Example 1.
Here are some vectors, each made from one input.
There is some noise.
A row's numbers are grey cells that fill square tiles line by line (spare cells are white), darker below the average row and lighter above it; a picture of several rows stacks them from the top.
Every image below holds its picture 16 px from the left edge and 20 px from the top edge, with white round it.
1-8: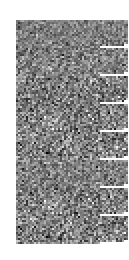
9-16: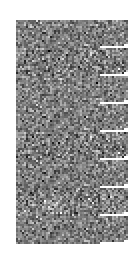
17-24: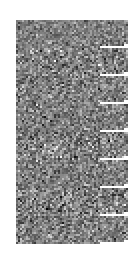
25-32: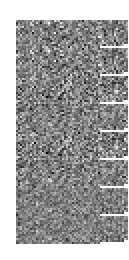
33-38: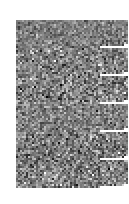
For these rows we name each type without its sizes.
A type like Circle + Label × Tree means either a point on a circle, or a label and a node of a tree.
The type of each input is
Tree.
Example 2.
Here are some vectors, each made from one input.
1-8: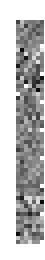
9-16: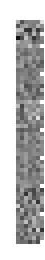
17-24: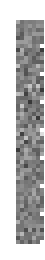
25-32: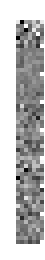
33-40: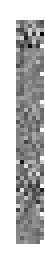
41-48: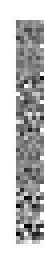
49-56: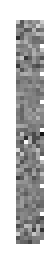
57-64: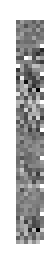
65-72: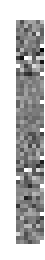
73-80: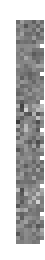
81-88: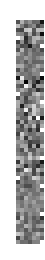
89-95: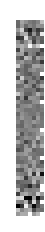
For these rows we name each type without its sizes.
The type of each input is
Line.
